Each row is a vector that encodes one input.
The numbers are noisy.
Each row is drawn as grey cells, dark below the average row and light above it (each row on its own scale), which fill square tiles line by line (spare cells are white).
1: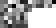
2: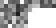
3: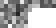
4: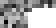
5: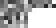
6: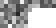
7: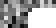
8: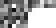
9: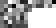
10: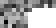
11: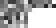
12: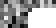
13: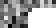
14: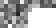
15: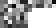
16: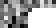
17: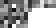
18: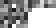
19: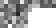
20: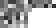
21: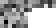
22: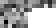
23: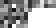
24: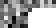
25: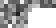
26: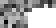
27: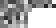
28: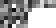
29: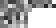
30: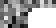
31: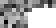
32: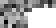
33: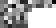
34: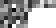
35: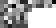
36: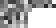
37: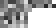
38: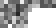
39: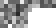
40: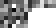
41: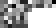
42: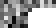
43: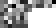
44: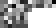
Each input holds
a point on a 6-point circle.
